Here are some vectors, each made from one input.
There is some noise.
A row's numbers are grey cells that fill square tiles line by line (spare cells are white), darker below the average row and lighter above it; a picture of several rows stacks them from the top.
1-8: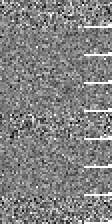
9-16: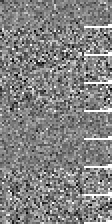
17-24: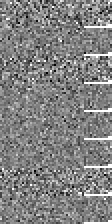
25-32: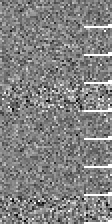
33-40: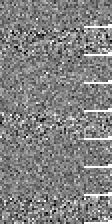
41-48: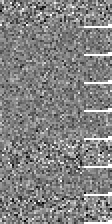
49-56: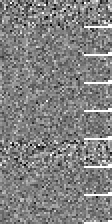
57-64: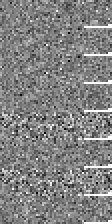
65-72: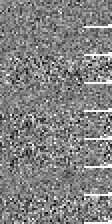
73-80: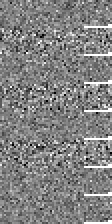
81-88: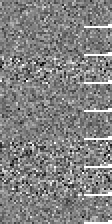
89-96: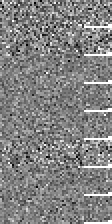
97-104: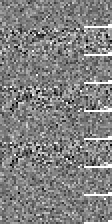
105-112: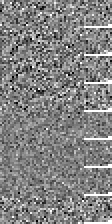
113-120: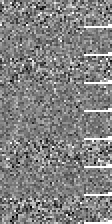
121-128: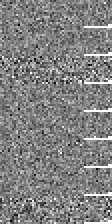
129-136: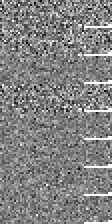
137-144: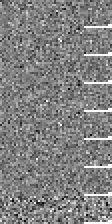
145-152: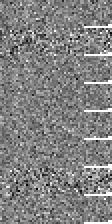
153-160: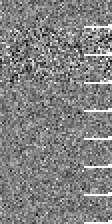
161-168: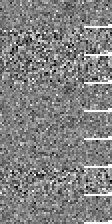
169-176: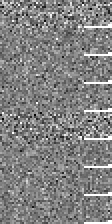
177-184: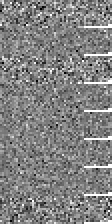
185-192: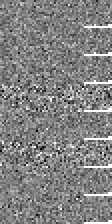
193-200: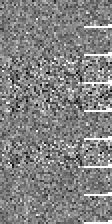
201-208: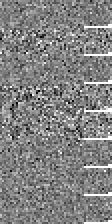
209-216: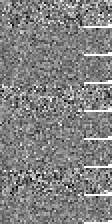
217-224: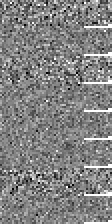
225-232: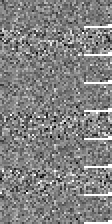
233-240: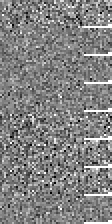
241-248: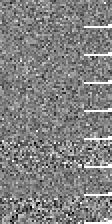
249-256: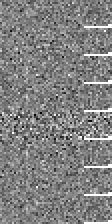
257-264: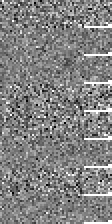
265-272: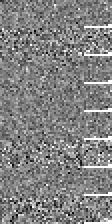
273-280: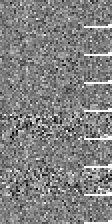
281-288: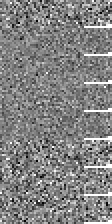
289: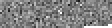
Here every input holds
either a node of a 9-node tree, or a node of a 15-node tree.
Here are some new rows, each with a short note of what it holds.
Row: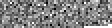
a node of a 9-node tree
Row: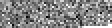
a node of a 9-node tree
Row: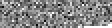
a node of a 9-node tree
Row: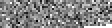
a node of a 9-node tree
